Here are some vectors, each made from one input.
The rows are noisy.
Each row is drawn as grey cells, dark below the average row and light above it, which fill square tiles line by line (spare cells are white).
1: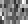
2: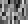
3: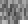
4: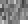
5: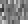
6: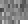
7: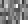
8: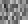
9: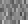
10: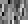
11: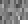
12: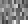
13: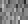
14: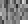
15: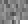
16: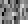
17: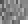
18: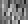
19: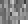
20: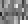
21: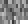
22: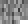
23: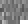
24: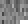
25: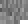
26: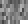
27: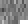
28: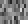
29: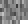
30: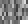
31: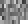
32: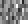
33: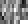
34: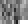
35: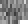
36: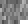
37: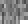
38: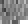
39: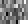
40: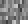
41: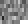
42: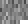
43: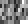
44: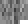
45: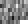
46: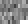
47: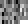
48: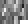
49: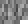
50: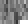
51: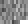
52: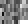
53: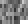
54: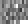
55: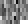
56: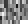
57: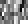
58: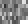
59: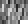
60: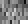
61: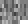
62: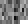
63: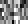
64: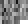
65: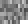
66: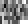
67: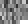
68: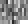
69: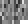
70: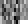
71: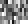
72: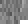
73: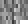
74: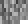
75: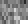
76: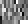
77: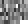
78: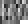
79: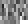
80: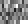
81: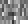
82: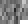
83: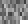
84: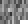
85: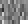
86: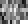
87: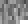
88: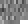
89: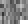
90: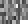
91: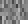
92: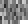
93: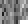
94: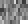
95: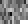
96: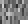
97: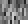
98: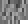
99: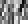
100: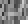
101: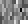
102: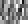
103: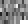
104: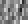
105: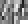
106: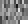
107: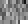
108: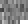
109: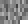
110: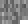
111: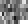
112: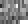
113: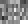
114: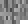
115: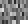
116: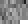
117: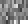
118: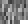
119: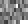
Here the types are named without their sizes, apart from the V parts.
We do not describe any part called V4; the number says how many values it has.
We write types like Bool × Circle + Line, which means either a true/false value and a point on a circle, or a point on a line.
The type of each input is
Line + (Tree + Unit) × V4.
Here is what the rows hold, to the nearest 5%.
About 20% of them hold a point on a line. The rest hold a value of V4, together with either a fixed value, or a node of a tree.
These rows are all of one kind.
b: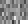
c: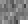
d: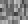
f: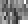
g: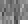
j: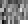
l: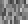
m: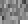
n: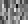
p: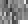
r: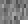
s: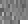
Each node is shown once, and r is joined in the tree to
l and s.
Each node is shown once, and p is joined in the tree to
d.
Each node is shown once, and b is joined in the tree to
j and l.
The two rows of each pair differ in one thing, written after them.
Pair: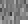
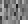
the node of the tree
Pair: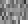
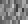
the node of the tree
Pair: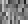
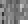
the value of V4
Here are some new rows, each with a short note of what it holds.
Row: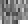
a node of a tree and a value of V4
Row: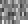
a value of V4
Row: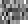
a point on a line
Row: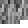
a node of a tree and a value of V4
